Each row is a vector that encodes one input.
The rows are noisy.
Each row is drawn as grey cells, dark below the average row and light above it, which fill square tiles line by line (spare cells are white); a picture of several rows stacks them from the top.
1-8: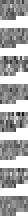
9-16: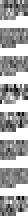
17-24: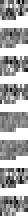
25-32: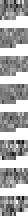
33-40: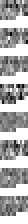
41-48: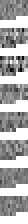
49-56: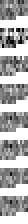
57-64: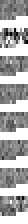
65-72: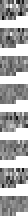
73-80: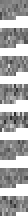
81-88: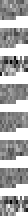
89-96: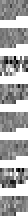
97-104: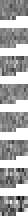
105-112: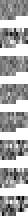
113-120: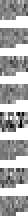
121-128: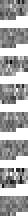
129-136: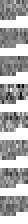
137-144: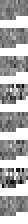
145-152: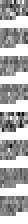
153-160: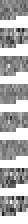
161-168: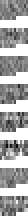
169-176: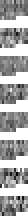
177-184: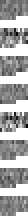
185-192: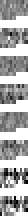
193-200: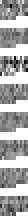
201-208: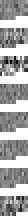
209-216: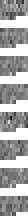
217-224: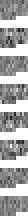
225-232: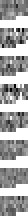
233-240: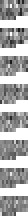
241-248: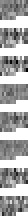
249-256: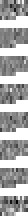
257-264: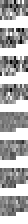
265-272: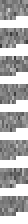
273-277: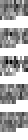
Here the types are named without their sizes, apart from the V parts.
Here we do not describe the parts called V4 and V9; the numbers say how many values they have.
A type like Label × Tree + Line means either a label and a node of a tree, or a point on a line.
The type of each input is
(Line + V4) × Tree × Tree × V9.
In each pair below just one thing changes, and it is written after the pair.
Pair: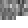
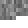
the node of one of the two trees
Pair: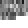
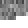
the value of V4
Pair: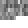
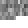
the value of V4
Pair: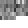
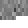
the value of V9
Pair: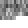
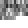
the value of V4
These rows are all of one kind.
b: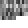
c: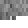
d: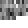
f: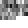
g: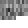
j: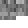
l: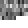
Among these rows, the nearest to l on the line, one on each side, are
c and j.
